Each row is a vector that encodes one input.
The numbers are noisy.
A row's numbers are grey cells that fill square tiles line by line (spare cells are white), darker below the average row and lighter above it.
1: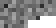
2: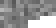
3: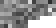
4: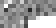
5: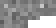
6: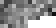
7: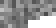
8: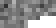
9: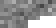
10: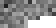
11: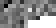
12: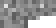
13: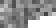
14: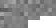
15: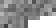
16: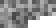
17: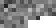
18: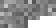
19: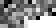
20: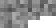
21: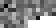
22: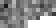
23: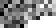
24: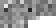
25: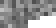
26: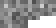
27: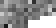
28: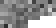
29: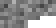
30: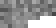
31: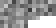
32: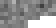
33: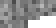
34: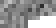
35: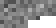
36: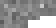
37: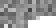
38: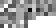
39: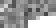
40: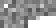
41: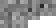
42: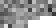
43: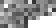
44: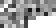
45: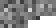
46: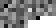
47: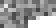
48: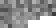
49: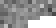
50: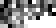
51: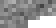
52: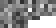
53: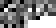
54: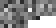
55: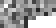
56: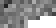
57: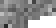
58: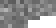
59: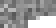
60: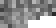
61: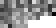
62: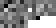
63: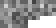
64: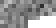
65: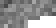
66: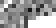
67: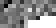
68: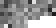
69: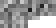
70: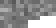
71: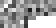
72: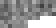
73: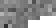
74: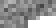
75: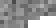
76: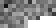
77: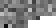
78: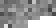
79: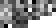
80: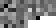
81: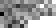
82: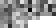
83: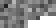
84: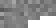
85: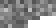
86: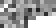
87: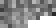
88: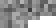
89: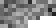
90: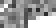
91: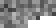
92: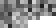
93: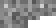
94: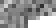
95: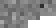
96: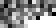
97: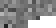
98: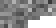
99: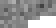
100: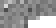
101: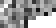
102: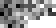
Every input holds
either a fixed value, or three true/false values.
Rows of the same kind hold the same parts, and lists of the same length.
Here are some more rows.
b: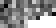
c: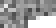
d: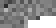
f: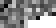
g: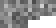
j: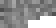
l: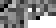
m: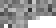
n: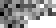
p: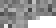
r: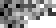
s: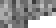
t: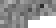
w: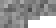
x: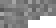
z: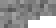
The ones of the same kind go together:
b, c, d, f, g, j, l, m, p, s, t, w, x, z
n, r

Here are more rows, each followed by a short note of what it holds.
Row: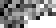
a fixed value
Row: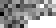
a fixed value
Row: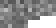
three true/false values
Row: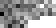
a fixed value
